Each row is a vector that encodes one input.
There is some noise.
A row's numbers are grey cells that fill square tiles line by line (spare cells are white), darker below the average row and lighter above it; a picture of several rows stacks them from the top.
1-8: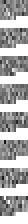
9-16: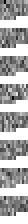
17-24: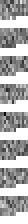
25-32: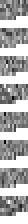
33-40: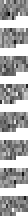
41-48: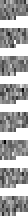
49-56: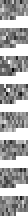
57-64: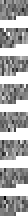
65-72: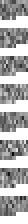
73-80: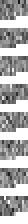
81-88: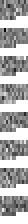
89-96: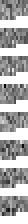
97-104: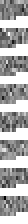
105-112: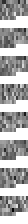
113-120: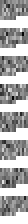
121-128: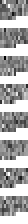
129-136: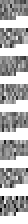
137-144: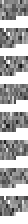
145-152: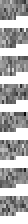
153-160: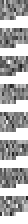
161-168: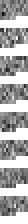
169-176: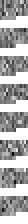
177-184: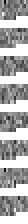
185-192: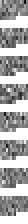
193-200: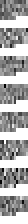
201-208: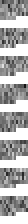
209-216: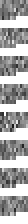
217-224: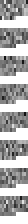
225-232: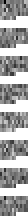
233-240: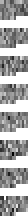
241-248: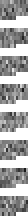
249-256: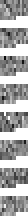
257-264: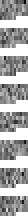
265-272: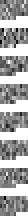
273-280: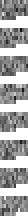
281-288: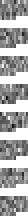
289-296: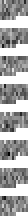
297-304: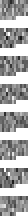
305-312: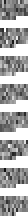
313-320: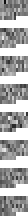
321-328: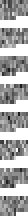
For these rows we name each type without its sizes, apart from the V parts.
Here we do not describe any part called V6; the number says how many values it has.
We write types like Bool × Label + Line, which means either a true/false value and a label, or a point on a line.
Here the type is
List(Bool × V6).
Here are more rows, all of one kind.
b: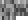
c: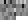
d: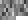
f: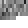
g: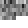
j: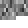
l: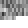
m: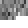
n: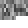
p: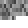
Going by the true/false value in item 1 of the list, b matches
c and g.
